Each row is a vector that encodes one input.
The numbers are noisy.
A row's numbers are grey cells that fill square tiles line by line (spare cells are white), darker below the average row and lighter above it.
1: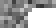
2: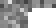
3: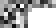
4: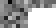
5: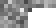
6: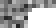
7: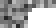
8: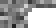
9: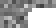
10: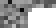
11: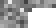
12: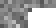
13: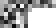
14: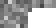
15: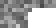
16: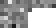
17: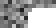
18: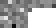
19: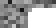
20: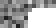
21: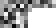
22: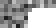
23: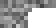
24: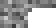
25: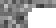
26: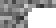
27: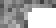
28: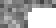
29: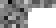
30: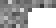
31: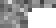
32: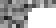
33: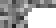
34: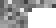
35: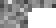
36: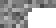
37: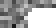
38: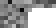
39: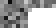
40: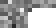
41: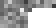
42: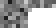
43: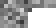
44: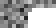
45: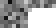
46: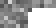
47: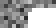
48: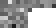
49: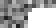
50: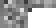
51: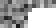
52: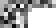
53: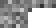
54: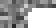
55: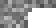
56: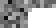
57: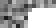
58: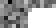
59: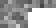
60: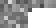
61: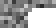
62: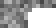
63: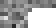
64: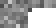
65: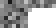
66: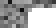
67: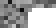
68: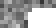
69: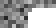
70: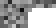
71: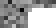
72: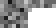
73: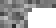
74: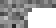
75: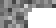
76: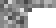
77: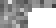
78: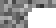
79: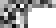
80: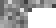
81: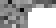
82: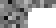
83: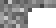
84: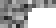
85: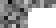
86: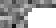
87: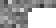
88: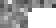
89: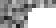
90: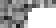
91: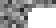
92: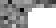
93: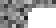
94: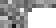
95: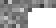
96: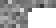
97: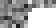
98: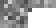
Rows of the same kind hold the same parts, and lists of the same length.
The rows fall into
3 kinds.
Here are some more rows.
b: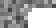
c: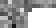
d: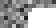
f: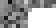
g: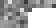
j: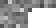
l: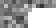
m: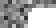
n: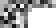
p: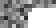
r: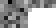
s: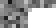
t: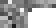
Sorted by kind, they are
b, c, g, j, l, t
d, f, m, p, r, s
n

